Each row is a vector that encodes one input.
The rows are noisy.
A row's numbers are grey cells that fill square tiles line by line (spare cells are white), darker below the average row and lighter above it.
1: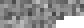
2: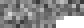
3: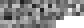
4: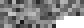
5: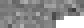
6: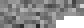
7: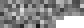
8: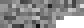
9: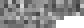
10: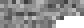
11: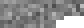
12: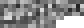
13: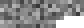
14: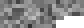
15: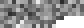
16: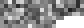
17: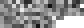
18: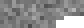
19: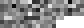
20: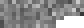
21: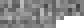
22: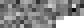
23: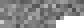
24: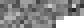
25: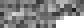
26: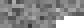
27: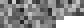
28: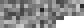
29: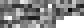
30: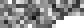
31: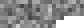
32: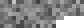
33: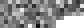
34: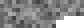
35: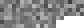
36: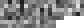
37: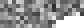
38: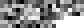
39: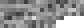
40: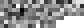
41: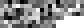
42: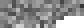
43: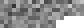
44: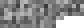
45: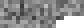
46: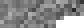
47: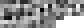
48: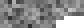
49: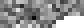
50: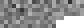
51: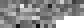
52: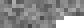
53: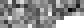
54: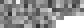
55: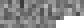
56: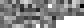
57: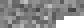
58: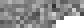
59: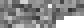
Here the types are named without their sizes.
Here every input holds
either a point on a circle and a true/false value, or a fixed value.
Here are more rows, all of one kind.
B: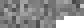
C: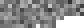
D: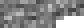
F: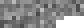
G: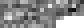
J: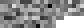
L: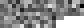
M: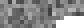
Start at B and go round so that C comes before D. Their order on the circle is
B, L, C, G, M, F, D, J.
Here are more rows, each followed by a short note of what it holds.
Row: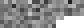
a fixed value
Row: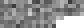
a fixed value
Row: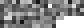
a point on a circle and a true/false value
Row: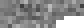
a point on a circle and a true/false value
